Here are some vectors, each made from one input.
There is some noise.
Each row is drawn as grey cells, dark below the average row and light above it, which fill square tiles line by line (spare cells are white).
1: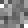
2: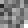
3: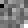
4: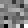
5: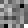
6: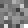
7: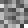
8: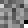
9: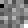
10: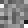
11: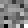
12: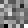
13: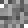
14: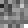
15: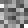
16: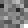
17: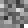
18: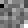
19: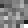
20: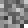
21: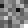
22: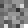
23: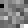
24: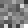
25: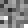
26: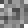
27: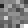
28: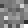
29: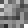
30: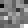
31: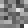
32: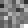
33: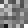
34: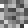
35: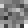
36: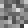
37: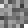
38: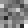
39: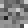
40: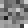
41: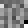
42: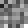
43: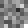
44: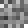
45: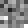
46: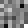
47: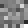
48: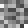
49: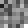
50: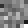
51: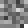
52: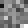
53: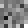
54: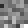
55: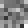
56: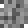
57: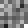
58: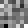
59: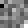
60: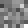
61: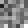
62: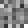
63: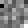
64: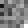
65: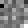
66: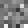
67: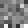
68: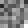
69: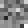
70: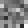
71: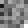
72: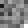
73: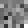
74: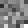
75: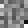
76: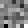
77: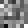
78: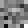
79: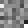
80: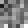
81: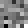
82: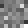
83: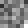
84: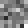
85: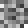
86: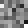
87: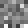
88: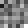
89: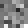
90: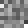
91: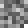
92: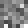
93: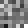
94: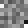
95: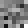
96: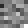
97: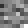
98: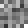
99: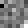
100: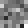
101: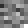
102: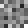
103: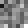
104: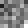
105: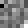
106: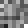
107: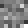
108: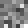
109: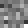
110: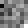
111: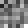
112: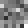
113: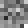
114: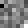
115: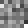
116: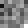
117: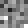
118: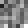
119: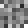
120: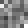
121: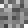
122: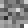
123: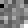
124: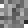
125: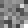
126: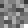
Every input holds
a true/false value, together with a list of up to two points on a 7-point line.
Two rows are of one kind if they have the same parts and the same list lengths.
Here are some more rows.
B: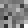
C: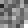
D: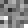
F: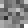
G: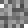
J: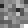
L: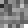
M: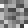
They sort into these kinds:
B, C, F, L
D, M
G, J

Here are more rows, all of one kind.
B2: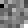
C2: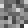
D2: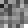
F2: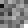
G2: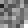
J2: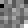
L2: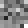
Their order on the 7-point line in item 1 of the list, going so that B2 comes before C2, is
J2, B2, F2, G2, L2, D2, C2.
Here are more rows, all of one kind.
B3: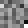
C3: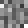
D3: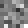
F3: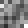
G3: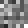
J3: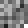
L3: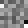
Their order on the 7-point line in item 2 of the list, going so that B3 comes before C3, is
B3, C3, J3, L3, G3, D3, F3.
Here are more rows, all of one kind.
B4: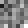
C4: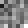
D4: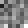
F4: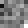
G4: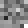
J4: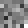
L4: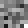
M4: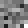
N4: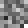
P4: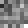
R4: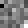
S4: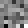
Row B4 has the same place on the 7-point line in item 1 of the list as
C4, D4 and G4.
